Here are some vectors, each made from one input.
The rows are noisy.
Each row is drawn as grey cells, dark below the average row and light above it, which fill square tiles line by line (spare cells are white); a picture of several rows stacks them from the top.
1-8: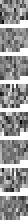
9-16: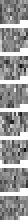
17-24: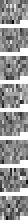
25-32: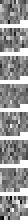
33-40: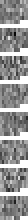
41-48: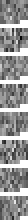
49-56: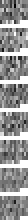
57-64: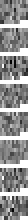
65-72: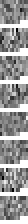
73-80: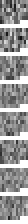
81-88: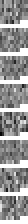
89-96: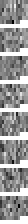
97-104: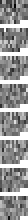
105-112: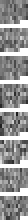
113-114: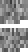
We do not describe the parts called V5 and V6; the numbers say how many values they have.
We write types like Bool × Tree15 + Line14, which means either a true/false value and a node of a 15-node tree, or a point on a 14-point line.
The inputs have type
Bool × Line3 × Line4 + V5 × V6.
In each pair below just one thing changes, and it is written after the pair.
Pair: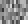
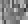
the place on the 4-point line
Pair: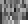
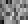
the place on the 4-point line
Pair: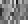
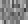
the true/false value
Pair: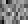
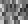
the place on the 4-point line
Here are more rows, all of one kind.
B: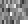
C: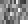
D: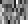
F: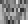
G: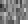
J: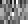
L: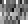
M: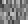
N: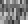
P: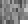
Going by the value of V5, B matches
G, M and N.
